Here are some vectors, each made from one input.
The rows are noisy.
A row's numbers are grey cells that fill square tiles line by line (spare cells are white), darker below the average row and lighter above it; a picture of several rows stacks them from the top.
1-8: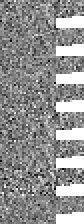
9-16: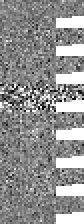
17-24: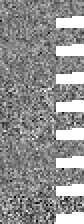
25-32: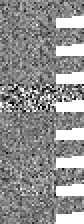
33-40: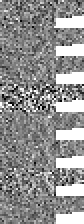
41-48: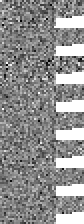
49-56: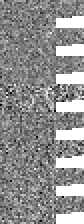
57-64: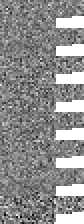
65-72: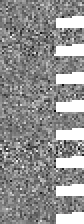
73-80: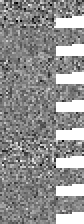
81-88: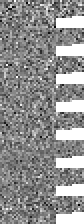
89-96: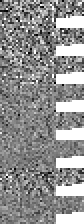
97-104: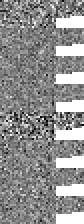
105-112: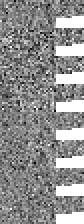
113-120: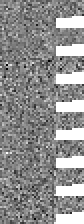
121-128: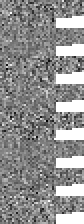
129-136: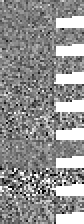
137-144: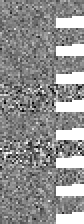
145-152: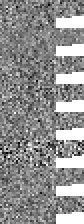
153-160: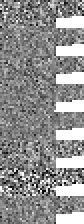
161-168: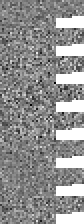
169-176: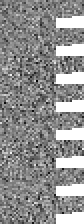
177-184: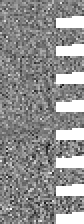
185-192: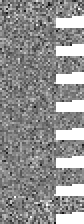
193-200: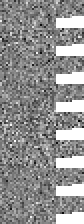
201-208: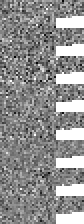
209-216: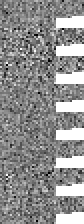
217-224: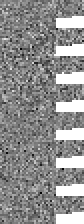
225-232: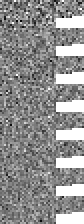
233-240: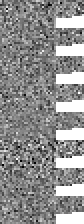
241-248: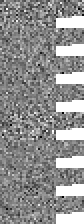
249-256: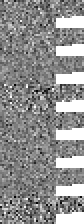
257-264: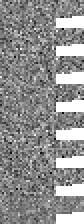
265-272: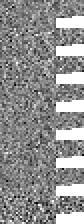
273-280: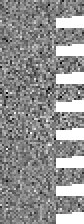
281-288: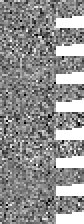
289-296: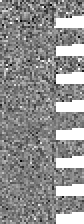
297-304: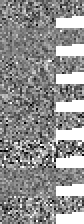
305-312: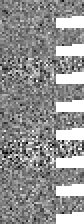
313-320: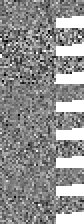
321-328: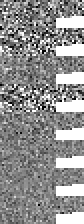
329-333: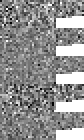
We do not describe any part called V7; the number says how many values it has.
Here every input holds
a list of up to two items, each a point on an 8-point line and a value of V7.
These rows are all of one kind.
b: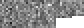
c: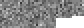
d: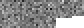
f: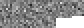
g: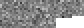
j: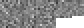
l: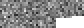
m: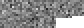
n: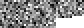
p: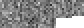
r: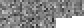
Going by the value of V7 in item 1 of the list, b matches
d and n.
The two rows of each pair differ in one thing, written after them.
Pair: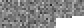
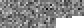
the value of V7 in item 2 of the list
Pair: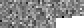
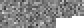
the place on the 8-point line in item 2 of the list
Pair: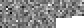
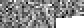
the value of V7 in item 1 of the list
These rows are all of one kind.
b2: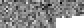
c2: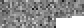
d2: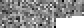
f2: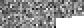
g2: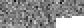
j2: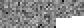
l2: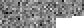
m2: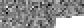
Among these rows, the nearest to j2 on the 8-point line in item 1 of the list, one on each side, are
g2 and m2.
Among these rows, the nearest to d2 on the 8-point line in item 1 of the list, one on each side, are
g2 and l2.
